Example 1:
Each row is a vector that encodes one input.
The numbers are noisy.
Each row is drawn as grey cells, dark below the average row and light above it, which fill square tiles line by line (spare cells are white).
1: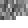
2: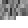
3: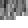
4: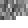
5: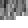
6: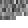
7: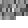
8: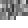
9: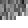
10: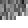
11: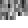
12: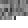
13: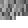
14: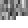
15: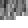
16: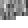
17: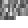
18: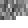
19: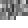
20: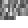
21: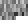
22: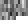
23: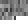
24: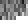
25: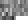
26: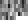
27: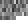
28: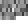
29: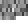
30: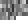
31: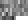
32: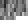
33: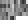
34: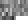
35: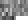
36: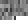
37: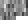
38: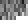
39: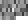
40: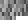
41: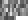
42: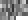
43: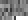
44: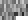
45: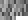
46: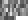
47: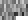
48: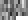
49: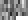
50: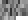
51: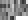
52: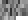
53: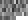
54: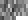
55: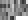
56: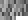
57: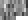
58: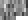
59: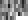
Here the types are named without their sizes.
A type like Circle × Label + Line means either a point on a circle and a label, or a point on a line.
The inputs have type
Bool × Bool × Bool × Bool.
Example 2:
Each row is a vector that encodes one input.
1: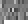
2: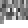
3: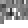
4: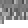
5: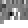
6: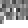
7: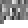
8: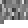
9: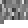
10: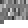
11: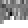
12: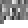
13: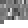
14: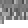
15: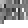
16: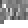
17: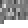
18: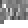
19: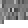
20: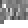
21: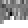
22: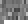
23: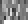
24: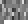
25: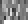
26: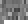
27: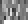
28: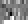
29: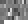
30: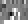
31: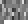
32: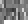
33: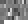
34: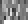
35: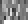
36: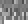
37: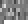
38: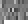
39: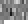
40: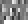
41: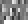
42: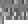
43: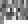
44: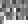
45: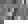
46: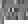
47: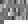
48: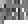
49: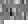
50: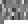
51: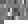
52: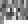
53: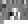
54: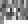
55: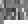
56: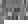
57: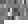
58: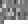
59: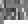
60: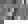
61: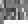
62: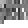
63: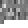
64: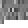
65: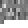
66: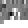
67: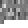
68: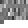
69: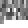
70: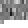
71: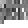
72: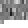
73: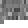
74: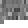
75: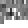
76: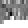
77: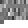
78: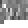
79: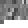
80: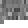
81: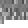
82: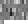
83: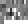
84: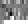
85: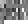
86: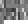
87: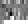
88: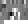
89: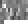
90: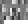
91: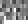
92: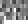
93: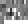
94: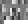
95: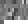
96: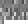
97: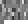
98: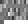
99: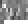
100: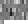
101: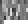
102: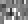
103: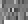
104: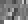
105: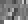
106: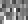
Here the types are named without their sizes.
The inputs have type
Line.
